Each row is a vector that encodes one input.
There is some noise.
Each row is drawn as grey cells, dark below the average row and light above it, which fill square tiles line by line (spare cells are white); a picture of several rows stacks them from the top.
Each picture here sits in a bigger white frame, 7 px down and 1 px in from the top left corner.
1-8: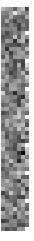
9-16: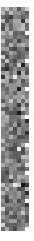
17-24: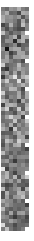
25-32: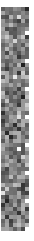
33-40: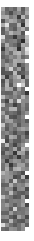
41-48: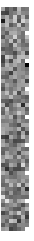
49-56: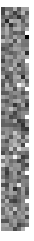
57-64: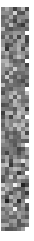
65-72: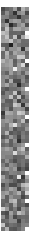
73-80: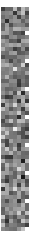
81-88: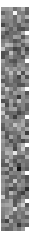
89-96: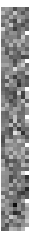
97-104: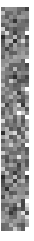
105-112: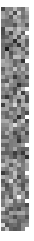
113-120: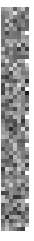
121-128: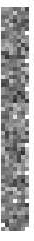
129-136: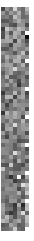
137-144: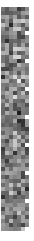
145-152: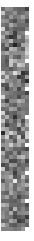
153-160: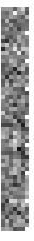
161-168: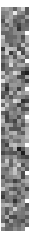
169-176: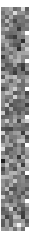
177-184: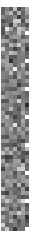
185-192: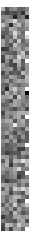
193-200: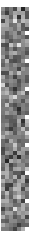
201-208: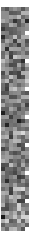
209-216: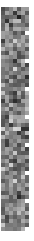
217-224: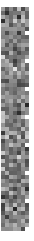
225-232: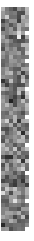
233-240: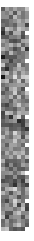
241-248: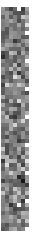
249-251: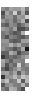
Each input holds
either a point on an 8-point circle, or a point on a 10-point circle, or a point on a 16-point circle, or a fixed value.
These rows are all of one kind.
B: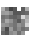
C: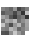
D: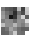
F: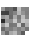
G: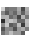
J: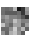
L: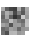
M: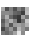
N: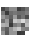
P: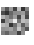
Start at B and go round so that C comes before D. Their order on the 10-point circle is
B, L, M, G, F, P, N, J, C, D.
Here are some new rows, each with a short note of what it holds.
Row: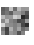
a fixed value
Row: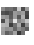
a point on a 10-point circle
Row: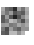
a point on a 10-point circle
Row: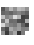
a fixed value
